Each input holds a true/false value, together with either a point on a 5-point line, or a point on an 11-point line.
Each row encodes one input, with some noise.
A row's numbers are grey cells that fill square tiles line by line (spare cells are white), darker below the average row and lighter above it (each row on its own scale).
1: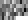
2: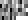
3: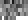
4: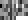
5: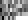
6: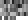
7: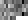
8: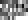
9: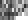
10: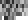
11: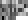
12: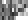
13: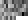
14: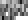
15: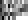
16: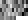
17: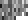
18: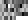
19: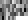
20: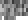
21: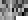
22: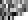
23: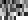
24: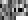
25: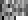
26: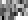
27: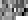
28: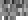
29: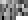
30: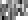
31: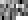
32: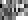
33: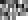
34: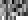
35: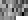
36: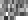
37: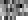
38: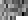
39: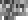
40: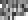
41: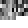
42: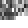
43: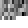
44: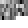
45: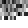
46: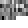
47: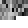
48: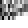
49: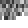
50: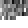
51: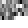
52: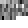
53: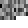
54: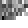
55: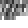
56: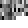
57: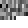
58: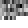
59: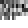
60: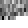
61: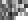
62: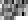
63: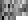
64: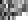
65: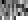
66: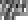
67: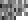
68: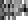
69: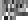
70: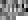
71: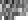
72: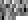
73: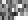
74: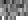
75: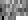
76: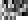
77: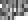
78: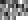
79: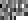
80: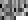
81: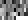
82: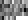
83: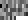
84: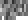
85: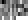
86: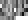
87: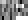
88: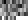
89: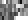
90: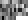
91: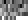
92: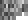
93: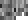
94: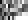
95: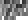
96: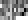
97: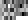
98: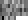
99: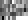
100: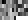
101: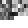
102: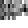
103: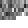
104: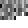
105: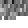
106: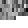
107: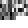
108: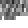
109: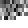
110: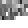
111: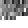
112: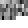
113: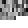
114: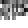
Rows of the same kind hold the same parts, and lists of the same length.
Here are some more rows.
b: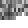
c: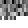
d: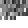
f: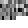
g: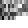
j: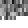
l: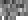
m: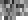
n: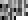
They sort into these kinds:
b, c, d, f, j, l, m, n
g

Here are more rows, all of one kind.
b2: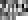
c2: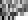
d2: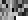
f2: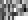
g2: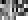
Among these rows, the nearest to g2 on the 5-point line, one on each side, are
c2 and d2.
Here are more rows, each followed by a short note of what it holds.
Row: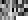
a point on a 5-point line and a true/false value
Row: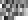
a point on an 11-point line and a true/false value
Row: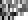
a point on a 5-point line and a true/false value
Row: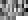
a point on a 5-point line and a true/false value
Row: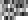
a point on an 11-point line and a true/false value
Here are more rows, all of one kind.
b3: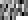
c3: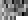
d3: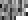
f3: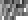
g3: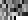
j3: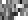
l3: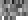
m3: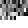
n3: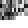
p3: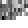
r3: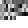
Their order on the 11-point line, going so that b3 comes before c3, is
p3, r3, d3, b3, l3, n3, j3, c3, m3, f3, g3.
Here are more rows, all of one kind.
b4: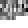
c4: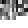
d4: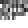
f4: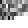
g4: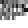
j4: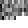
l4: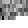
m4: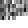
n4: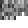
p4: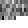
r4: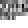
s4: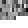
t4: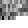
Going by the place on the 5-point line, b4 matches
l4, r4, s4 and t4.
